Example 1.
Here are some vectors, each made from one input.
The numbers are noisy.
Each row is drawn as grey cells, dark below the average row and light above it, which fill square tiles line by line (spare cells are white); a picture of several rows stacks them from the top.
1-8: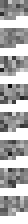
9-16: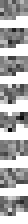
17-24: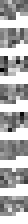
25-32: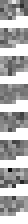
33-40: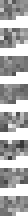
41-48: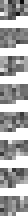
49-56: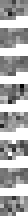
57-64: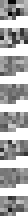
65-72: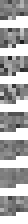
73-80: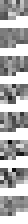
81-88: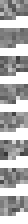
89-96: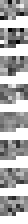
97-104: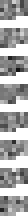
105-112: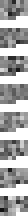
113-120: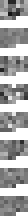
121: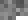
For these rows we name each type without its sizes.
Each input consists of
a node of a tree.
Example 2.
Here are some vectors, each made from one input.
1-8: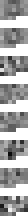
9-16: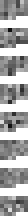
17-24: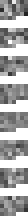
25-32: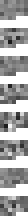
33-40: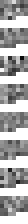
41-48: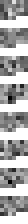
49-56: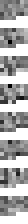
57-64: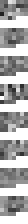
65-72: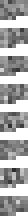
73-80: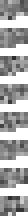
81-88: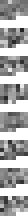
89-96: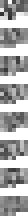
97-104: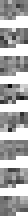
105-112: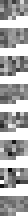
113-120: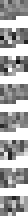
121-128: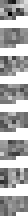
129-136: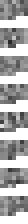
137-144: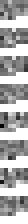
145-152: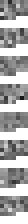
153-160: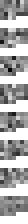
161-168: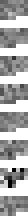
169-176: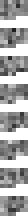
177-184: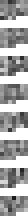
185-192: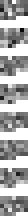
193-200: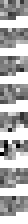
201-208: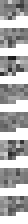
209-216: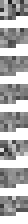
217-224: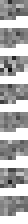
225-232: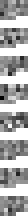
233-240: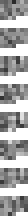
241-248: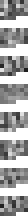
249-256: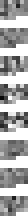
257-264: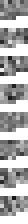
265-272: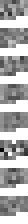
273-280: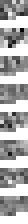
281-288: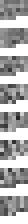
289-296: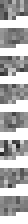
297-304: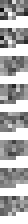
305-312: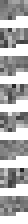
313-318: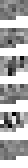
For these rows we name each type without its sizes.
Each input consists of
a label.
